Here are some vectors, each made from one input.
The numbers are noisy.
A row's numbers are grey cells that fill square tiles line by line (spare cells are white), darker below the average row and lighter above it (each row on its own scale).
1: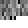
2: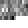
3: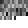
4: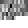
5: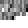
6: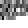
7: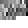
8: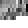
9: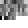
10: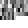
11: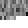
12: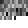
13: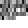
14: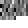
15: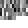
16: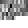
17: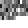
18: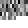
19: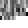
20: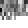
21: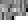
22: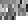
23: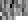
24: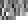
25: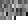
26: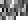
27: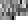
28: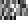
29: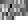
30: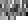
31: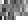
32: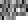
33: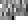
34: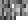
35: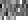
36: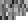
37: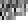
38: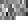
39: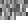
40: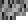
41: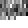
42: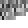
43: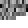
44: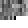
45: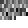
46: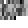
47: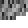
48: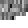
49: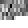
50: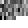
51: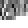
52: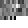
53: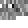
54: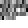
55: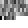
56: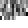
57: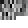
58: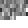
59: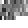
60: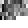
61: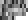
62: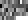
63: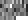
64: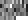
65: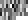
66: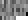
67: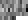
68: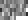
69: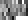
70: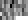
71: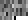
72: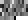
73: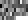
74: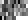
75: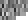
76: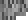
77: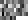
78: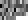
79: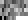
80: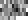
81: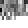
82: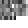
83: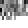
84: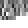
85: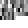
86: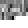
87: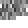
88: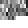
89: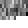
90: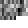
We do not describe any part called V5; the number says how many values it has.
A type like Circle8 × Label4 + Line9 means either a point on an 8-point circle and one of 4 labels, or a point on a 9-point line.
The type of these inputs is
(Bool × Bool × Bool + Unit) × (Tree9 + Unit) × V5.
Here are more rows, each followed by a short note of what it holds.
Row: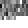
a value of V5
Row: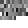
a node of a 9-node tree and a value of V5
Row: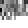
a value of V5
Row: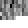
a value of V5
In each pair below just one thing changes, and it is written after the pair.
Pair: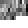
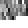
one of the three true/false values
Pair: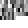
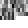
one of the three true/false values
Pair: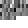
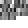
one of the three true/false values
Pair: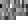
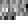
the value of V5
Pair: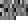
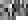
the node of the tree
